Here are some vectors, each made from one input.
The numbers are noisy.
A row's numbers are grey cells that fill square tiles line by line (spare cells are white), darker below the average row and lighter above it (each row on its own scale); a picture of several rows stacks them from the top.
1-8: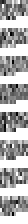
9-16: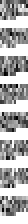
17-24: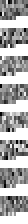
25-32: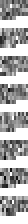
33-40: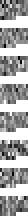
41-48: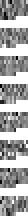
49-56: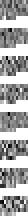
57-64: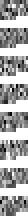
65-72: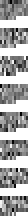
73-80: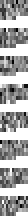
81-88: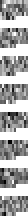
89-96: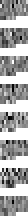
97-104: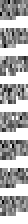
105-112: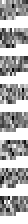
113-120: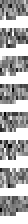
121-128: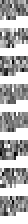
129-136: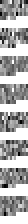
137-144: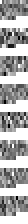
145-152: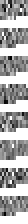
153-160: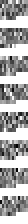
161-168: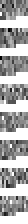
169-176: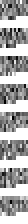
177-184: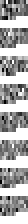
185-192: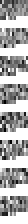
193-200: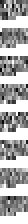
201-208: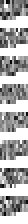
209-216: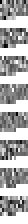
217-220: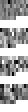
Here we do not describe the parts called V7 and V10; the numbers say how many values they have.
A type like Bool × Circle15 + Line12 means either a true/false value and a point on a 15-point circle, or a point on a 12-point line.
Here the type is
(Label6 + Line8) × V7 × V10.
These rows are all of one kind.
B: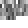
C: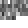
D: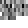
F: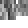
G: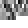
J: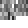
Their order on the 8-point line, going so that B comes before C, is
D, B, F, J, G, C.
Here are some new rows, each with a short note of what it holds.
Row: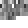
a point on an 8-point line, a value of V7 and a value of V10
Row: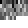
one of 6 labels, a value of V7 and a value of V10
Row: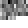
one of 6 labels, a value of V7 and a value of V10
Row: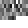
a point on an 8-point line, a value of V7 and a value of V10
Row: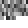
a point on an 8-point line, a value of V7 and a value of V10
